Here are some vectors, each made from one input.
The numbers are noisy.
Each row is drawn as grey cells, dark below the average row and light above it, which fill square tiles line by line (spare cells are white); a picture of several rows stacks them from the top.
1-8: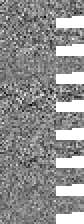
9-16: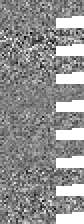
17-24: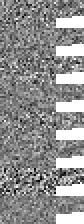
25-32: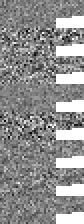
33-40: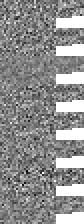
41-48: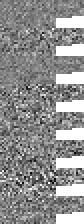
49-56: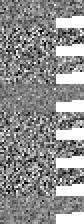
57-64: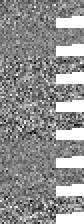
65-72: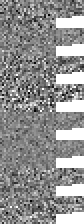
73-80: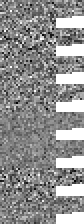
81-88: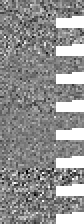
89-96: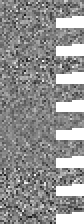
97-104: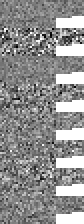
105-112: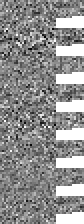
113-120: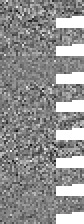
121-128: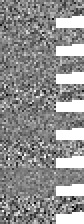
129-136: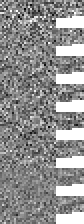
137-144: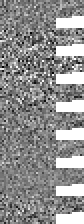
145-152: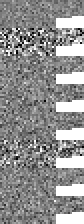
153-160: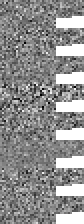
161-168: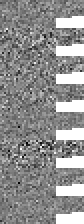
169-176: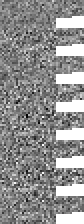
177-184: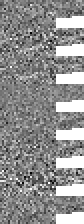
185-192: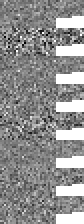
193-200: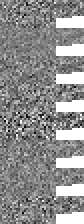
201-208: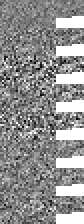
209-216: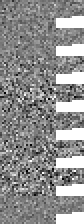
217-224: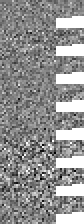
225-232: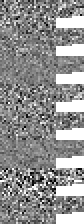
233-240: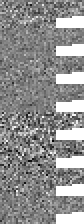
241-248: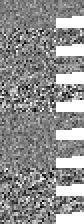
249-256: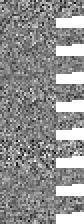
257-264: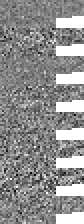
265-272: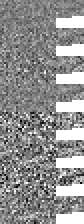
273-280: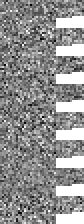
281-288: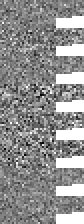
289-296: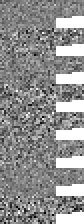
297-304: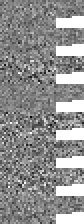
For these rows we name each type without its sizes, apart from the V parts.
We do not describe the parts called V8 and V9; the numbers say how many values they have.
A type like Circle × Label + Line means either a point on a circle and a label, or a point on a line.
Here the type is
Label × (Line + List(V8)) + Tree × V9.
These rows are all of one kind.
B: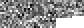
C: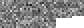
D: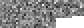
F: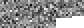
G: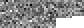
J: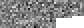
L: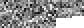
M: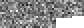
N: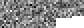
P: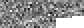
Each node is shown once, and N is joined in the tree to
C.
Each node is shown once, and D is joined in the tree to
J.
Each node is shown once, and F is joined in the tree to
G.
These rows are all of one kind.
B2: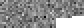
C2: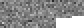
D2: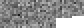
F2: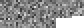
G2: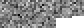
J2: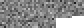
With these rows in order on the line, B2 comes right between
D2 and J2.
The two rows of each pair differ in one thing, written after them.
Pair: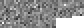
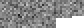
the place on the line
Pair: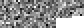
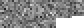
the label
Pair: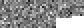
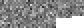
the place on the line
